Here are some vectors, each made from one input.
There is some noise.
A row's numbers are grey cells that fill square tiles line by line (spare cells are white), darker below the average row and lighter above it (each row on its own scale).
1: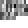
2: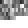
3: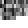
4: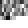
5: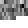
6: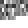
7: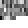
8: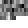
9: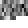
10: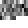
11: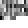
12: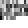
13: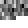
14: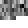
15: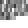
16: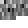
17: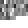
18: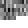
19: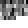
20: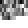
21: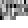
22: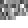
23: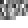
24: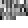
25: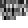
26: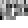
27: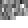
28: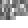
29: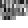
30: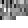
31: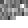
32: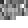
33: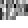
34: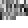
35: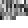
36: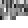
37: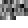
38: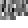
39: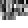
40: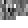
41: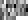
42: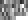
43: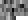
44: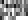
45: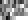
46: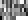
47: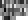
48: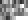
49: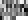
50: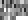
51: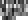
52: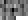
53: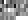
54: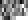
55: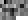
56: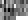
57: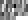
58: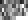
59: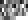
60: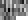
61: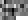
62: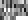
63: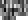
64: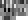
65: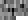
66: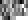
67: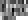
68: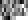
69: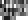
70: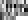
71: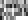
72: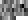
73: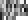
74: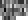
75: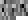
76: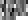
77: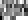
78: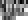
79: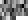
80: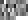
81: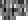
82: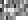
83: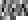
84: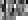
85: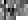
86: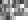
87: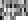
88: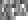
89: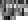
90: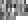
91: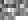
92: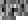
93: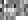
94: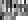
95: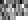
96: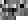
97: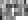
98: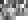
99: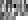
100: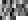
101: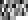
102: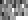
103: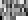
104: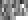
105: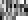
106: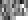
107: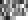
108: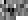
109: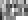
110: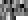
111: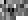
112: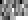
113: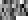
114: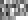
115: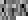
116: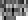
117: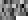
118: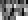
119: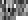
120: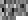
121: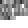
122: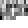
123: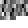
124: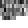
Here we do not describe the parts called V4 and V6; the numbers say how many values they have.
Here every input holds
a point on a 5-point line, a true/false value, a value of V4 and a value of V6.
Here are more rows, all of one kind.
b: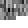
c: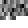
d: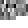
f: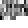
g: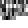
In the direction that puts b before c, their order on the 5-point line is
g, b, d, f, c.
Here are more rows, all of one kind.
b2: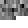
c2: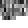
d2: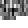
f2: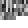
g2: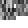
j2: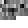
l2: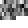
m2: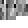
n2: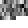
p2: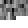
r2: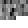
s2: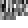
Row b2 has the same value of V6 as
c2, d2 and r2.
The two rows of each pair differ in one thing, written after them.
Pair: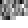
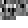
the true/false value
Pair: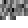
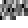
the place on the 5-point line
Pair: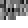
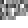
the true/false value
